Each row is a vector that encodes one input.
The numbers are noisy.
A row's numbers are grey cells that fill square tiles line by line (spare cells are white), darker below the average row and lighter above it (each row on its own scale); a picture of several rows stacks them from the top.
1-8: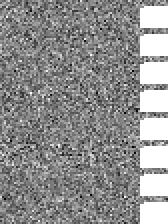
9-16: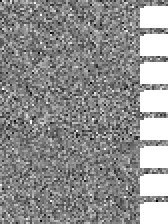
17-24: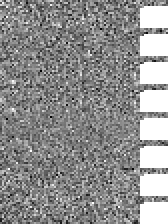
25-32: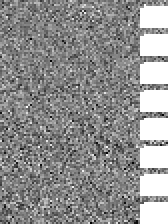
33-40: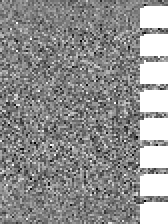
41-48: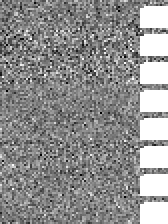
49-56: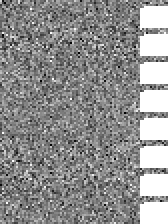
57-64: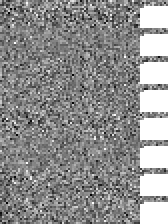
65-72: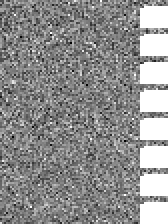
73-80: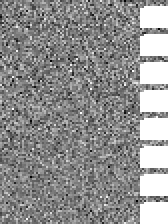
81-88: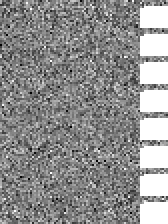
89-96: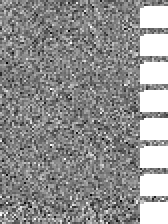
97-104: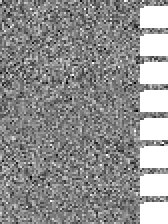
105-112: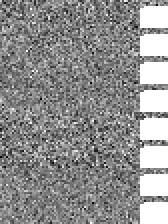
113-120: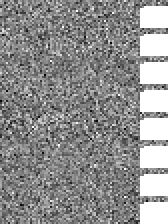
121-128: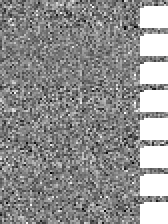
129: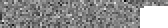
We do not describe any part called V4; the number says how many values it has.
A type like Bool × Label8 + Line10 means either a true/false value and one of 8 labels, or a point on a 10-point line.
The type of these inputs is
List3(Bool × V4).
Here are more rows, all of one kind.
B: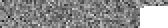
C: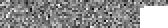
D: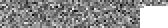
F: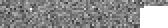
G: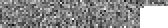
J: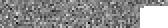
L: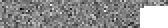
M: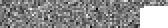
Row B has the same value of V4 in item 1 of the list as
C and L.
